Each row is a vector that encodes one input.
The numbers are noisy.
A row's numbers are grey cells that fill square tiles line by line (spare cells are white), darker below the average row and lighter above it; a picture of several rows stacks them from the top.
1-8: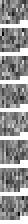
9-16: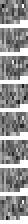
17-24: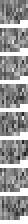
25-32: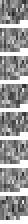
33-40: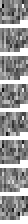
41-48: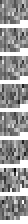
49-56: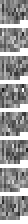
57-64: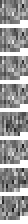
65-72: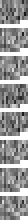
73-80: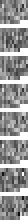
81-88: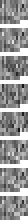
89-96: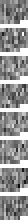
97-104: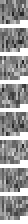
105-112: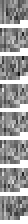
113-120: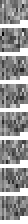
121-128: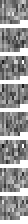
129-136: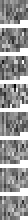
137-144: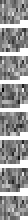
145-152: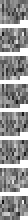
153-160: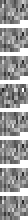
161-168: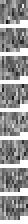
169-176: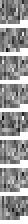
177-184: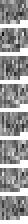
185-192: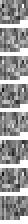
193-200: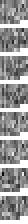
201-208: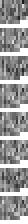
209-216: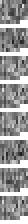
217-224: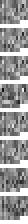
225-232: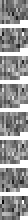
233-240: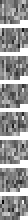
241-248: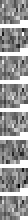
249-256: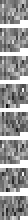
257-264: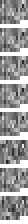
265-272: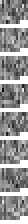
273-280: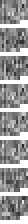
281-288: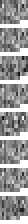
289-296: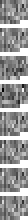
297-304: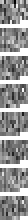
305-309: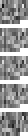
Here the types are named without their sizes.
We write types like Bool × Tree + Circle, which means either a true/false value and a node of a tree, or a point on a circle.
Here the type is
Label × Label × Label + List(Line).
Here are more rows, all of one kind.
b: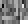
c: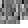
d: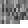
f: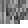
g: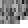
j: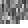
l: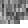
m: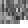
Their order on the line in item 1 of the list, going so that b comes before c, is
l, f, d, m, j, b, c, g.
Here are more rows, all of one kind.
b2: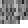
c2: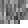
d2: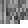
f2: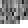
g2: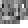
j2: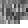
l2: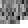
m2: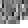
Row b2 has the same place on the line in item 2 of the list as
c2 and d2.
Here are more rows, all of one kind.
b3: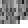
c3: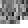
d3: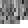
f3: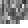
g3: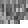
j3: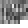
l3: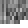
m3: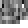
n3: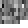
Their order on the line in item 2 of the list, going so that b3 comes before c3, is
b3, l3, n3, d3, g3, c3, m3, j3, f3.
